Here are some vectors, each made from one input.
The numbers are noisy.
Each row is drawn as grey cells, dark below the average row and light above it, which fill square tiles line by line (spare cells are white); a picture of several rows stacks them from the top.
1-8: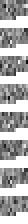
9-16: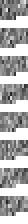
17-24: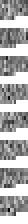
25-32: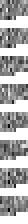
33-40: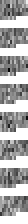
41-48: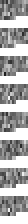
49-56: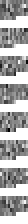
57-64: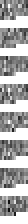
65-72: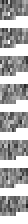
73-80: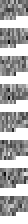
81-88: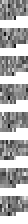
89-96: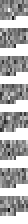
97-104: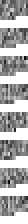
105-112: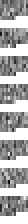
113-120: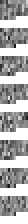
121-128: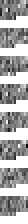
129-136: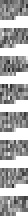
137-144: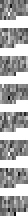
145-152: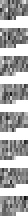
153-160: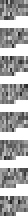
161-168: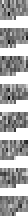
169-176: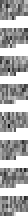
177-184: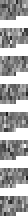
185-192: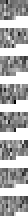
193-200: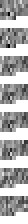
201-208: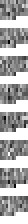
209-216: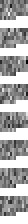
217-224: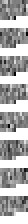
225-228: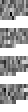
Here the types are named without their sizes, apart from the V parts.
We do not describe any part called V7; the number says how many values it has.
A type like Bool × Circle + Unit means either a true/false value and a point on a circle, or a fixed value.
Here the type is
(Line + V7) × Tree.
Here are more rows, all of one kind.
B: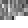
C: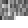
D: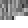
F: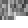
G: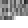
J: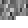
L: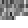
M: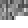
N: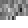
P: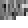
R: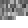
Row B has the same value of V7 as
D, L and M.
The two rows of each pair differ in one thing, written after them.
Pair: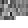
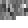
the value of V7
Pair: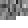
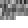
the node of the tree
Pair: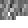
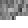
the node of the tree
